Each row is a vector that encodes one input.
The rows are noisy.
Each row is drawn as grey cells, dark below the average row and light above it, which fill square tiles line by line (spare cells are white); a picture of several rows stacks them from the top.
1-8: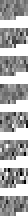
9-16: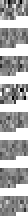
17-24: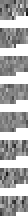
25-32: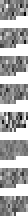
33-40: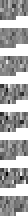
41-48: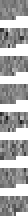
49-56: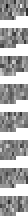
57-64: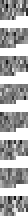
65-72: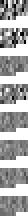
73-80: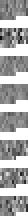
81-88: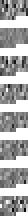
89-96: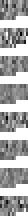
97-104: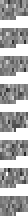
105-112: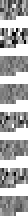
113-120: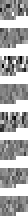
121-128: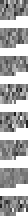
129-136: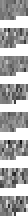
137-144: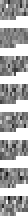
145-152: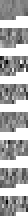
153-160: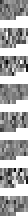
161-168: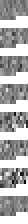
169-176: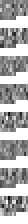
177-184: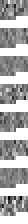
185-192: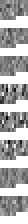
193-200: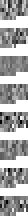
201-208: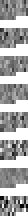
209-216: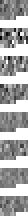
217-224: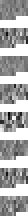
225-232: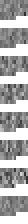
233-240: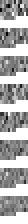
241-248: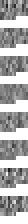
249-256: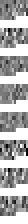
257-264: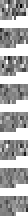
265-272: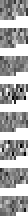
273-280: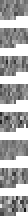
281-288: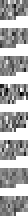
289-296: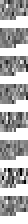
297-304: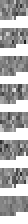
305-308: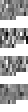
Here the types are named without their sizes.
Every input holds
either a label and a point on a line, or a node of a tree.
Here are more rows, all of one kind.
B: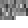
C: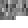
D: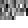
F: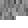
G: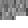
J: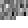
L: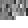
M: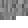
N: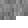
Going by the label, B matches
F and G.
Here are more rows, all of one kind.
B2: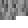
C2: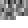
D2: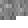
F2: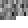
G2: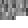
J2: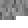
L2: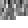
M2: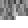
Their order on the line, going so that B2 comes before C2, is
F2, B2, G2, J2, M2, C2, D2, L2.
